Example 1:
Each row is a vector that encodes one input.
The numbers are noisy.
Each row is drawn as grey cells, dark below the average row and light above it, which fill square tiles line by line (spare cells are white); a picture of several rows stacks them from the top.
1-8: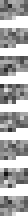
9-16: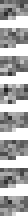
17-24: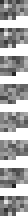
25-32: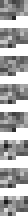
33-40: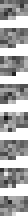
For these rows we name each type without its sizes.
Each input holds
three true/false values.
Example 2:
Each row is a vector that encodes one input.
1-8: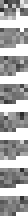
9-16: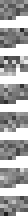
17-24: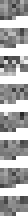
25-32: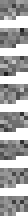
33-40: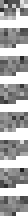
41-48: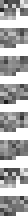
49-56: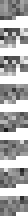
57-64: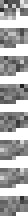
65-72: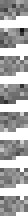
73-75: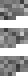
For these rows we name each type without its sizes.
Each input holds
either a fixed value, or four true/false values.
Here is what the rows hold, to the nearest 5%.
About 10% of them hold a fixed value. The rest hold four true/false values.
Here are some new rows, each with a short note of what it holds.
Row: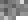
four true/false values
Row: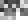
a fixed value
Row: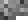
four true/false values
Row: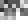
a fixed value
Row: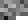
four true/false values
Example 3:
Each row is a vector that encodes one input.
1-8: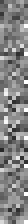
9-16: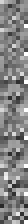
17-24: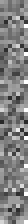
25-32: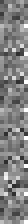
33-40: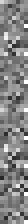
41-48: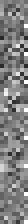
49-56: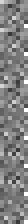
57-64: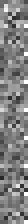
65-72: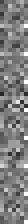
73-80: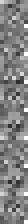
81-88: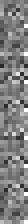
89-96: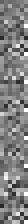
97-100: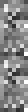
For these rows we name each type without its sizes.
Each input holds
a point on a line.
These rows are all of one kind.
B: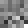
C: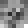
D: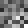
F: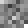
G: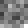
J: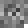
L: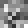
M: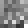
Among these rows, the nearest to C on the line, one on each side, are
G and L.
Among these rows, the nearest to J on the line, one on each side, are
F and M.
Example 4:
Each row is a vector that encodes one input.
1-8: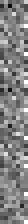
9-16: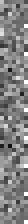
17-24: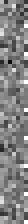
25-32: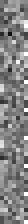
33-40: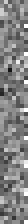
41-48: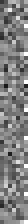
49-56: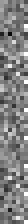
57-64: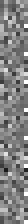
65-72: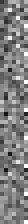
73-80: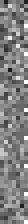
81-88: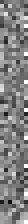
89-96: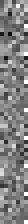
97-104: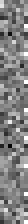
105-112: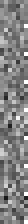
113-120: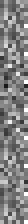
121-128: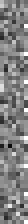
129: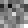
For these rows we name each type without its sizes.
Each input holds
a node of a tree.
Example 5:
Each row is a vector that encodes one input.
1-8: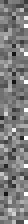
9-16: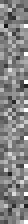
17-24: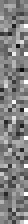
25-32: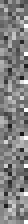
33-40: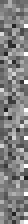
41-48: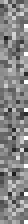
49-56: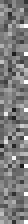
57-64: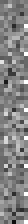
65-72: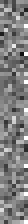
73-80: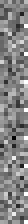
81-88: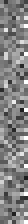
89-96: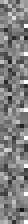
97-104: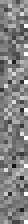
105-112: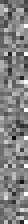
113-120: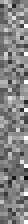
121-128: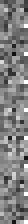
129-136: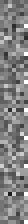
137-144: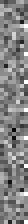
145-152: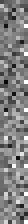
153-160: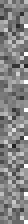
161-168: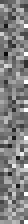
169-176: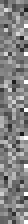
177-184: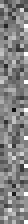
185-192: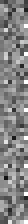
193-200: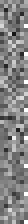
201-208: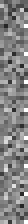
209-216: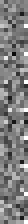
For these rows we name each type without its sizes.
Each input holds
a point on each of two lines.
